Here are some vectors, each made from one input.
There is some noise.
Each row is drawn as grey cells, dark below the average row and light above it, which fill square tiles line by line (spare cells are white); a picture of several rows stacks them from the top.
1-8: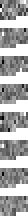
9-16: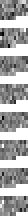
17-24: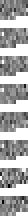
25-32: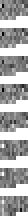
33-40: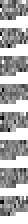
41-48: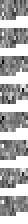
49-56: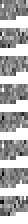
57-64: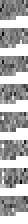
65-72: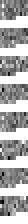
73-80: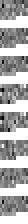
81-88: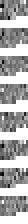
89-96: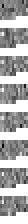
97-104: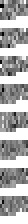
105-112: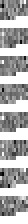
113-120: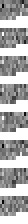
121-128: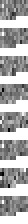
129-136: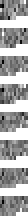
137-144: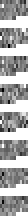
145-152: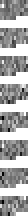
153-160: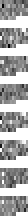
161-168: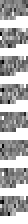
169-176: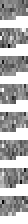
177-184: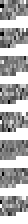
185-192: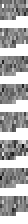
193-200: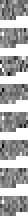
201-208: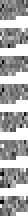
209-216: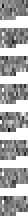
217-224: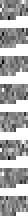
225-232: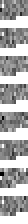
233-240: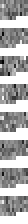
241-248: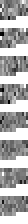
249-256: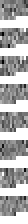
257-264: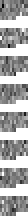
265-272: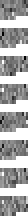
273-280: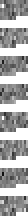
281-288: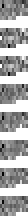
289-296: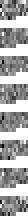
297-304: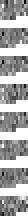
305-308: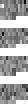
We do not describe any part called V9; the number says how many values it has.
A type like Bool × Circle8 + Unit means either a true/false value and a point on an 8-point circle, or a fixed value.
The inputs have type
((Bool × Circle6 + V9) × V9 + Label6) × (Tree8 + Unit).
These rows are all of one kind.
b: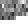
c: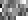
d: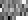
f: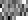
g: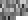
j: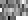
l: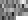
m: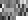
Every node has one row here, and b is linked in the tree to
d and g.
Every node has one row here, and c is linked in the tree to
g and m.
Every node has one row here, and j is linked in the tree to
l.
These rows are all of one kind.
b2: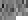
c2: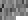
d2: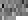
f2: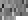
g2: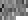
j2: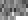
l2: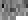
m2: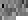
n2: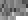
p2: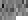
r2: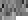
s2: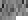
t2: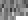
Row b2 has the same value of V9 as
c2, p2, s2 and t2.
